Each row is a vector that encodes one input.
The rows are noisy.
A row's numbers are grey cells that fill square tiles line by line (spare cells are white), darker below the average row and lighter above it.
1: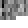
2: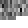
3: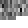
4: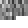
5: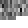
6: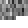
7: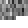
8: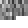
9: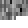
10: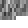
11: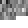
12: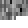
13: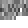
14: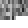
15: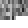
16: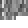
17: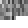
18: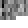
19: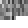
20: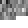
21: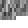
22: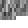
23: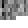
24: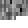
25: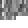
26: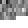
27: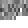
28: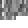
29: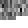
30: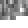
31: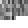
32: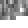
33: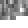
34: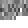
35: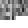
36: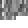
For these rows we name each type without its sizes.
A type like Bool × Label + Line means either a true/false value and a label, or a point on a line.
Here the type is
Bool × Bool × Bool + Line.
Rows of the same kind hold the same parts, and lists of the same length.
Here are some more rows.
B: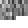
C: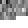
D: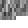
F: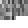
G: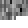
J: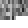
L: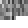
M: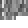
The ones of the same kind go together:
B, F, J, L
C, D, G, M

